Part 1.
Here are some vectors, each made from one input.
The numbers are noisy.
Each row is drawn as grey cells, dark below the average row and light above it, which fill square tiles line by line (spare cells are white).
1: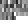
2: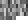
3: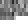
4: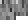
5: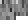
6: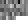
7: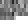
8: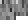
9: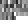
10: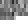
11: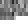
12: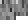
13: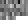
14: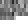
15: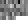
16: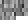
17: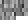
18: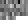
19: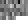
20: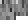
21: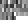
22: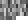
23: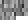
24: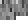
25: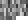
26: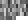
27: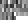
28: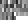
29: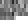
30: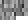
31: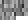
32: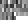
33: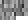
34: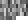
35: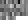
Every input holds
a point on a 6-point line.
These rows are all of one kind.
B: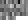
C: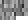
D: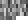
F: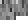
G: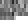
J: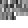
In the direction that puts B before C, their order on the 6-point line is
J, G, B, C, F, D.
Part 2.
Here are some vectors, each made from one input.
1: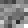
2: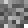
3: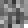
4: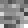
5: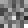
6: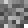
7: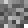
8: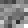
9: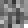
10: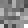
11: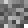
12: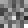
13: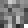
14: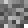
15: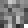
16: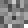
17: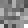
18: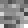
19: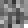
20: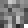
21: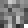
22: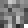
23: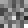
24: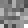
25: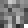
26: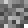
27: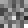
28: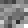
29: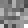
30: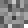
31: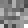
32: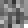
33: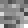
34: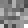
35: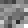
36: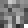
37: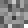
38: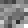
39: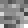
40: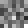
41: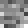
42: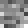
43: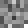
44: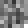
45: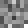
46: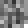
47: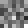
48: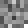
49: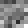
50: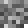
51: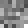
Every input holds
a point on an 8-point circle.
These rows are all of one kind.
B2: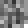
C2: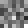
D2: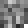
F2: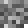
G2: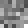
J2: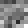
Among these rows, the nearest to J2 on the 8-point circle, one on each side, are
B2 and G2.
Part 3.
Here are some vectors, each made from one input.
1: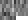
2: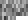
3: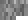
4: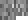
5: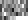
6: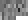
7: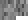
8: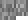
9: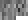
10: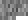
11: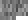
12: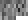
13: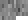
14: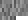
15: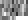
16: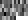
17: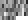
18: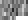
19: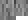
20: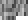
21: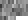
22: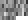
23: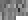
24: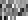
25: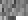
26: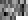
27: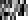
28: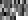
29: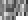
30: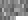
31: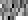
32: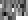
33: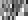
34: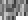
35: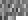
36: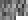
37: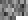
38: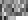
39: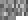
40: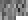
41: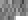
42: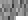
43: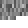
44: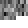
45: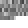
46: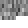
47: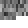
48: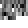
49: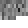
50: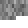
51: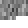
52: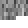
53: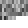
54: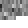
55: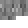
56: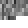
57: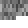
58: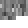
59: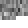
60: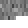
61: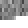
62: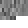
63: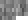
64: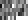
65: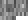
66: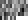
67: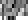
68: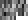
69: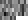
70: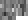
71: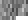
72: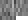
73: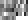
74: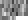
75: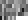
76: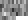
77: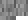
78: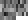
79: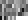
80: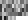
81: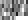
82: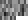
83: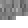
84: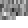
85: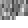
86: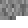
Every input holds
a node of a 12-node tree.
